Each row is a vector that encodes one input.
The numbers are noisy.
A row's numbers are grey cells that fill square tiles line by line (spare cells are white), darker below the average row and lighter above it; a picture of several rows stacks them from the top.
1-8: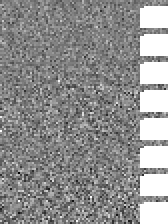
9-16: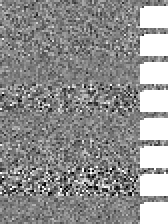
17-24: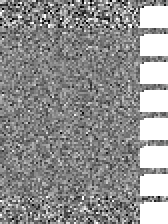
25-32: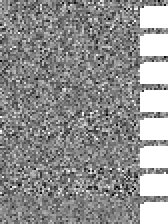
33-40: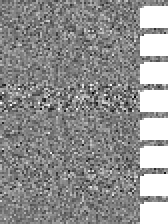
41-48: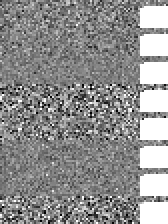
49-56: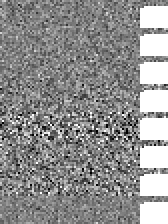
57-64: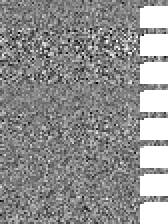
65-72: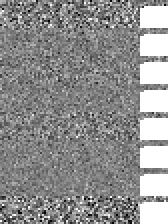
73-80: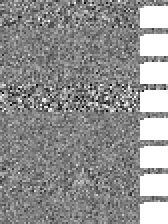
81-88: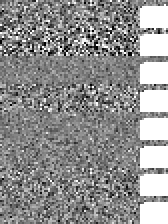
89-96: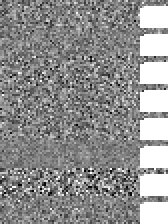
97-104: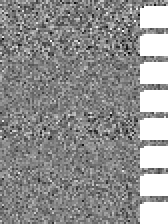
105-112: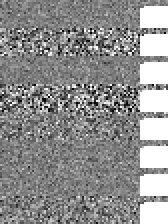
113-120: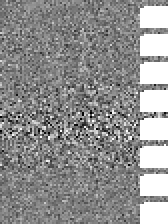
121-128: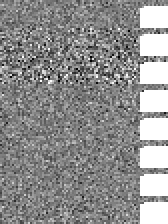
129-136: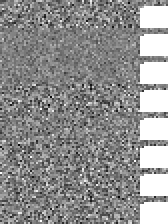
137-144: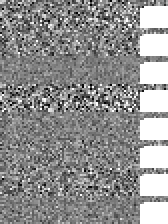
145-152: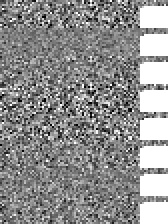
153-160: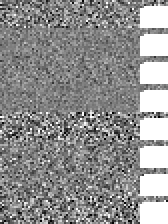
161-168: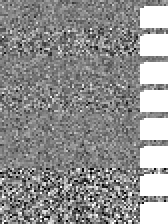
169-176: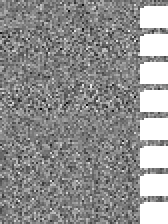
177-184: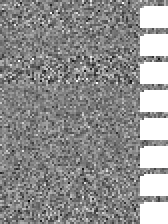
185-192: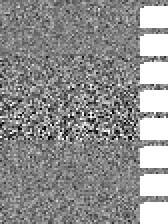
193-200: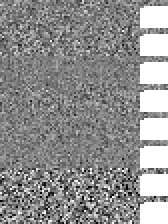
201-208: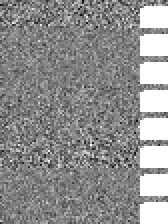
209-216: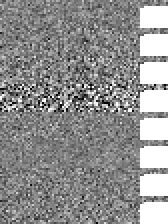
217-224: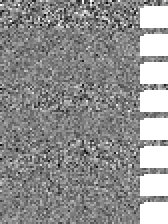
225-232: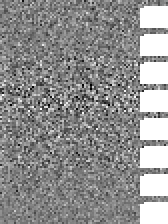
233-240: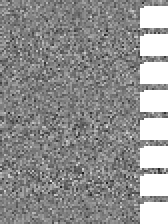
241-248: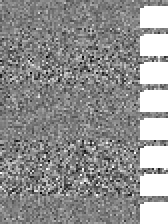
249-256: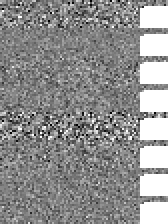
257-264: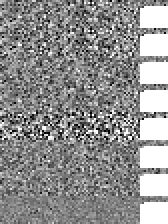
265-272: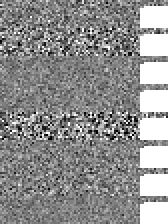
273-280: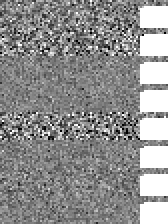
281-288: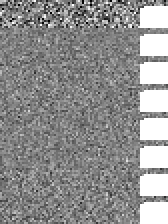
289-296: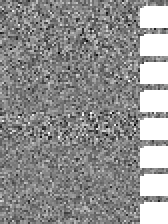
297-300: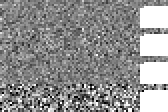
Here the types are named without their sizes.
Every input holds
three true/false values, together with a list of points on a circle.
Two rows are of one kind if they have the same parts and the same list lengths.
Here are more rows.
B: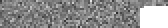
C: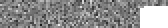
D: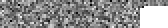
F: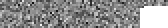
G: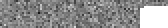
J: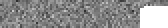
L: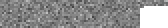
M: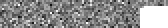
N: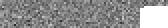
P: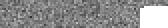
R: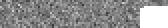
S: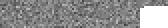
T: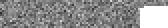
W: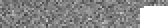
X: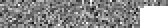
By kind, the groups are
B, C, T, W, X
D, L, P, S
F, N
G, J, M, R

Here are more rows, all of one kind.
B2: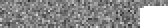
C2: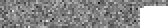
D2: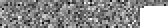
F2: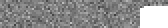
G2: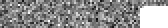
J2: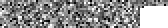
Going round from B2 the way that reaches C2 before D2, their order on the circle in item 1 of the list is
B2, C2, F2, G2, D2, J2.
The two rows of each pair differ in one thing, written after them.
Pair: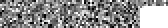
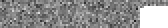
one of the three true/false values
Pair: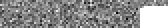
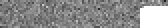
the place on the circle in item 1 of the list
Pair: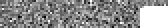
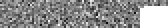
one of the three true/false values
